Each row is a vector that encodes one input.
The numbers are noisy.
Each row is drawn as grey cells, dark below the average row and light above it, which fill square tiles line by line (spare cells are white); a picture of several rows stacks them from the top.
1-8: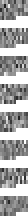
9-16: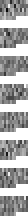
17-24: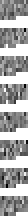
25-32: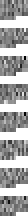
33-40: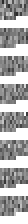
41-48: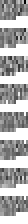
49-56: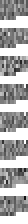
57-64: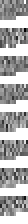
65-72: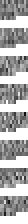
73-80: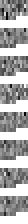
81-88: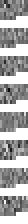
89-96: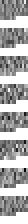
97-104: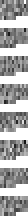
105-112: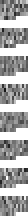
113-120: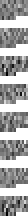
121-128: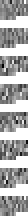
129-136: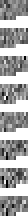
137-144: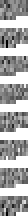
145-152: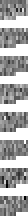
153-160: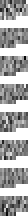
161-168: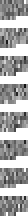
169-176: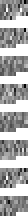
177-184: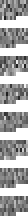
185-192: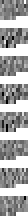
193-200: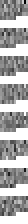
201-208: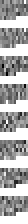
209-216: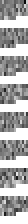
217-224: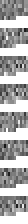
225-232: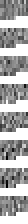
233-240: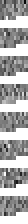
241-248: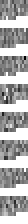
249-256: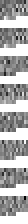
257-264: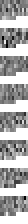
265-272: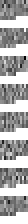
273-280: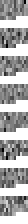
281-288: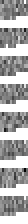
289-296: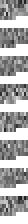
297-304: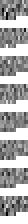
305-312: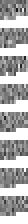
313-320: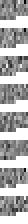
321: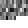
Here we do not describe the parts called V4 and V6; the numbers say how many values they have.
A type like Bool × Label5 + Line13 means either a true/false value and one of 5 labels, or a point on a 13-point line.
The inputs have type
Bool × V6 + (Line8 + V4) × Line13.
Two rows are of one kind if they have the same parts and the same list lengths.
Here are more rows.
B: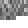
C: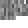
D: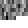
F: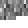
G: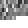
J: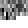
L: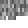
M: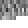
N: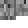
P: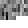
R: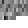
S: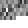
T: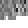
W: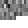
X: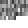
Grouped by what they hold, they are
B, L, M, R, X
C, F, N, T, W
D, G, J, P, S

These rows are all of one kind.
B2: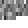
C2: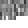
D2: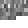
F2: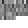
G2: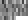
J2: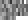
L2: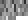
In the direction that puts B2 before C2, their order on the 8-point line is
G2, F2, B2, L2, D2, J2, C2.
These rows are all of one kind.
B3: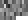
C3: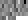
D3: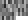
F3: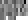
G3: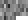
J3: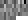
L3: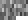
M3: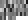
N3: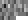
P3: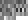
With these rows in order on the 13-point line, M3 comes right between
D3 and G3.
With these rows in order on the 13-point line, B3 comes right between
G3 and J3.
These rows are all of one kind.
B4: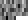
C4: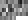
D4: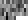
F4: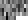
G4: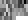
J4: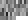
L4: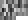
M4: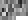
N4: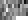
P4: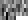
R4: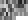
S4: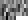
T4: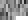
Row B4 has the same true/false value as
D4, F4, P4 and S4.
